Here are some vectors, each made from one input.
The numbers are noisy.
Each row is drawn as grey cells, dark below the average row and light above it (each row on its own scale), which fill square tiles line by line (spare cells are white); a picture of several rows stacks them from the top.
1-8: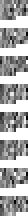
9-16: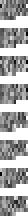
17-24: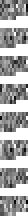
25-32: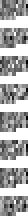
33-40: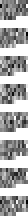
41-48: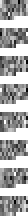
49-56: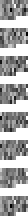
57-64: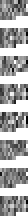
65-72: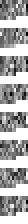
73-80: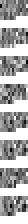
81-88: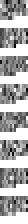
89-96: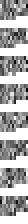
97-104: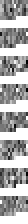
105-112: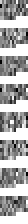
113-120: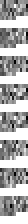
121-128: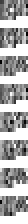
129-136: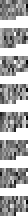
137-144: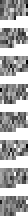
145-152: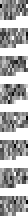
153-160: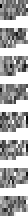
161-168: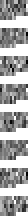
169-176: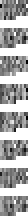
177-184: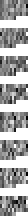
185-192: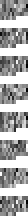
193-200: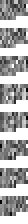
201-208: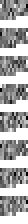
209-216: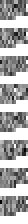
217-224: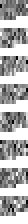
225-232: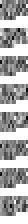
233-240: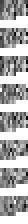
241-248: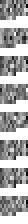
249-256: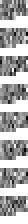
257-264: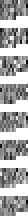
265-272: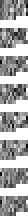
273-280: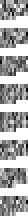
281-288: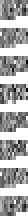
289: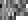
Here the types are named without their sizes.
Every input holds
a true/false value, together with either a point on a circle, or a fixed value.
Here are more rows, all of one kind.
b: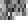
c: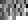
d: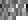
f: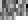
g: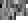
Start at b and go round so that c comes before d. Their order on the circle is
b, c, g, d, f.
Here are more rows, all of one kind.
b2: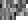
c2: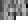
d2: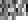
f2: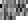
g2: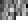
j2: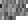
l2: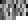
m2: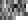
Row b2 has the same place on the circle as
c2 and g2.
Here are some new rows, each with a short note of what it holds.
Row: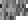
a point on a circle and a true/false value
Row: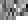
a true/false value
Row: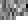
a true/false value
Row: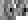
a true/false value
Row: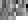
a point on a circle and a true/false value
